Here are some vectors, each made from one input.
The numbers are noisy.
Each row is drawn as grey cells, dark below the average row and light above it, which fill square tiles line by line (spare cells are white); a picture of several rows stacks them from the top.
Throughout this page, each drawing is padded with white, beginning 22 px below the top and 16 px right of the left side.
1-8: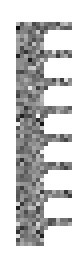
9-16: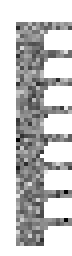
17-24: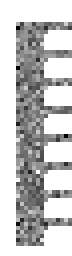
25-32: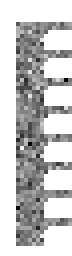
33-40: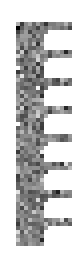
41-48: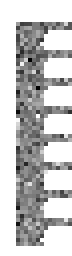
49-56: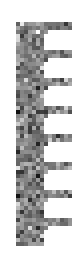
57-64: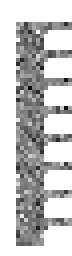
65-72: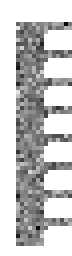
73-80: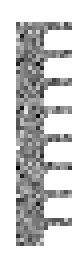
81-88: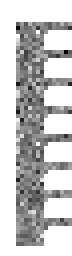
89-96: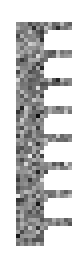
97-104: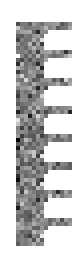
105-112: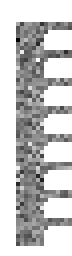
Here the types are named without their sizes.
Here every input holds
a point on a line and five true/false values.
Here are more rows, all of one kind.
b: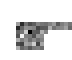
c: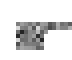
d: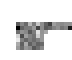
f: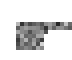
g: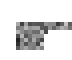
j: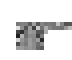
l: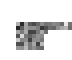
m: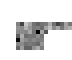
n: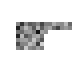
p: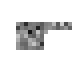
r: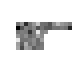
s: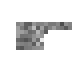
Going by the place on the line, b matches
d, l and r.
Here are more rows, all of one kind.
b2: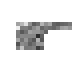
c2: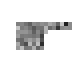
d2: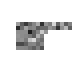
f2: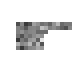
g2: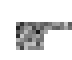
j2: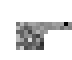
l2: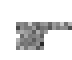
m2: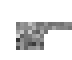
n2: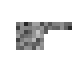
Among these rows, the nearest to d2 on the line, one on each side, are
g2 and n2.
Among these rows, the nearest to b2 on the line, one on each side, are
c2 and j2.
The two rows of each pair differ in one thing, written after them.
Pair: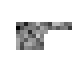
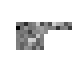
the place on the line
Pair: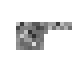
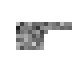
one of the five true/false values
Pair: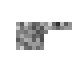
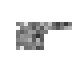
the place on the line
